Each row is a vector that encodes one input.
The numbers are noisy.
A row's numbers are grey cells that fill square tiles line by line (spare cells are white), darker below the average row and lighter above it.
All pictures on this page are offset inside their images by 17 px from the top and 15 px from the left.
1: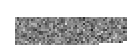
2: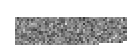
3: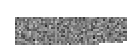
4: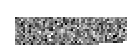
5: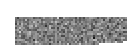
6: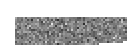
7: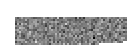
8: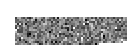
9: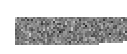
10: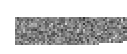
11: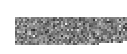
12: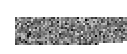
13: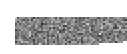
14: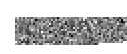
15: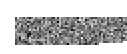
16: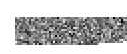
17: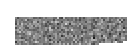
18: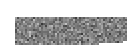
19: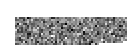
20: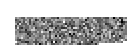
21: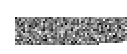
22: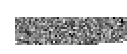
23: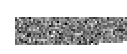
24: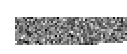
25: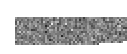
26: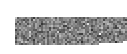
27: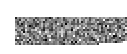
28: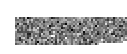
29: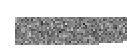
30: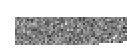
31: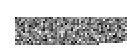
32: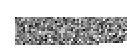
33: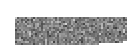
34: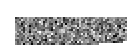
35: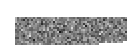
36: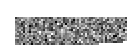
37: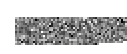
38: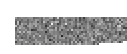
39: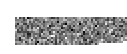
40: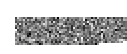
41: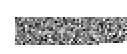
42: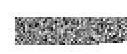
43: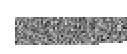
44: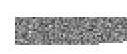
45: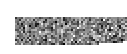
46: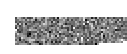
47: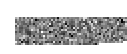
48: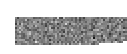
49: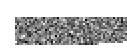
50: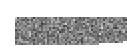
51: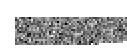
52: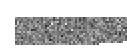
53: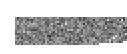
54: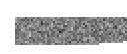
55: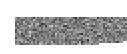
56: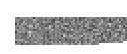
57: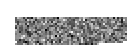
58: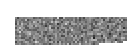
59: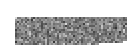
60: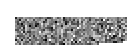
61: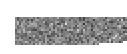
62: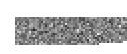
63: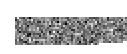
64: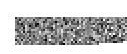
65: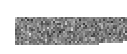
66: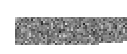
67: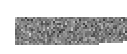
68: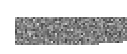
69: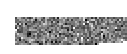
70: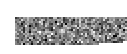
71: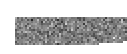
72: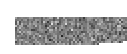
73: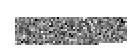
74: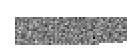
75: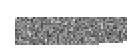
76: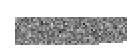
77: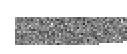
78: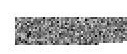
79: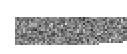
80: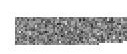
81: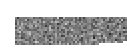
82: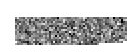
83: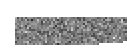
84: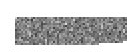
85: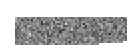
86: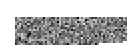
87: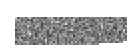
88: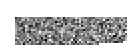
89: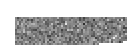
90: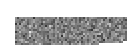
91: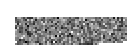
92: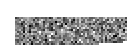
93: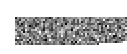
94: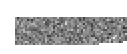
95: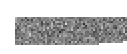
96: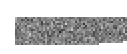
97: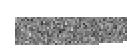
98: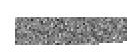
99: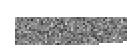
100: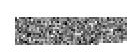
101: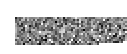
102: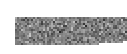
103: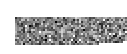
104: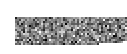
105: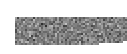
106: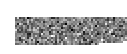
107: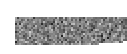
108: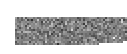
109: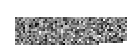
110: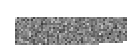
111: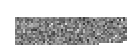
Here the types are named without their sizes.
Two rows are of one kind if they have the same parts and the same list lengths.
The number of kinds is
3.
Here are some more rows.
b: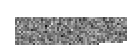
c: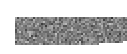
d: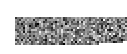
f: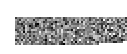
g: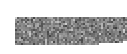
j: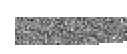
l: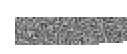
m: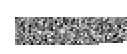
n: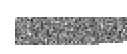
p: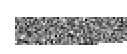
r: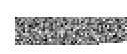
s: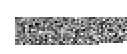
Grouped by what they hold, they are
b, c, g, j, l, n
d, f, m, r, s
p

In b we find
a point on a circle.
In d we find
a label.
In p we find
a point on a line.
